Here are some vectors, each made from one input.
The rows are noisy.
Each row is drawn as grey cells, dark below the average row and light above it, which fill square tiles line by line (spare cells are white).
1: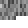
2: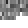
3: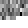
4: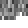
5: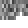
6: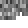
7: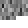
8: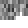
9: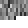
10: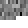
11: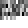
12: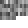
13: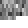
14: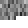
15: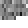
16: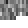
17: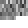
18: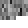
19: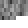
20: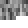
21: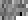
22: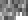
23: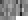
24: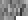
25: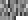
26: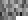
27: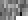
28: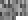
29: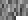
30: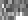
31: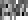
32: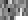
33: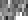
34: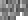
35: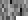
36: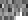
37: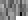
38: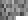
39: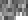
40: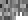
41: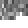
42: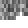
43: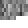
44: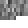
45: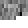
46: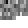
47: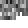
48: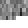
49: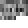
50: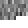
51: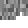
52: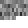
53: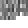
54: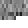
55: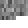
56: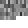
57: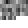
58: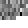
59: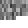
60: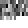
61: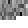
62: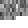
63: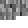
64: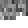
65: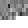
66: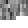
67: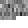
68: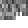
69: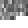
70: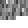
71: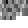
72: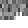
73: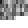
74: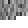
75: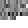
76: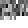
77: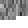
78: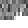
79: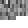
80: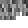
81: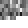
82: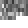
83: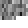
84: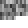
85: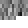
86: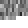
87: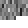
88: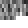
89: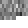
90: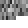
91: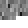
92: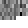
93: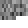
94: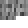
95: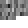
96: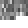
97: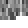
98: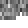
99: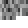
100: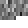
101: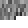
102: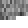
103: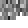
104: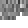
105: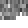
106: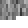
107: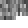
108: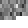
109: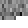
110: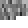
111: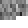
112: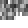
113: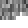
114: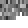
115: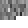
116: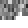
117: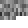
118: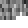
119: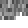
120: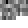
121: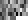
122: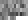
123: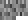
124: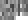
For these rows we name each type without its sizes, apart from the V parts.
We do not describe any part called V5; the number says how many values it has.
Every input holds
a list of items, each a true/false value and a value of V5.
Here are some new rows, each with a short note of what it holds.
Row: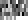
the empty list
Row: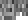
a list of one item
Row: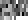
the empty list
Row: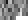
a list of one item
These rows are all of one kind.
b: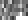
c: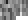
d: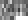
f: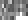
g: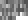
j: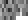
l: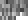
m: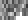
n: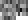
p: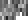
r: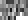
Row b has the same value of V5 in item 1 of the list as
d, f, g and l.
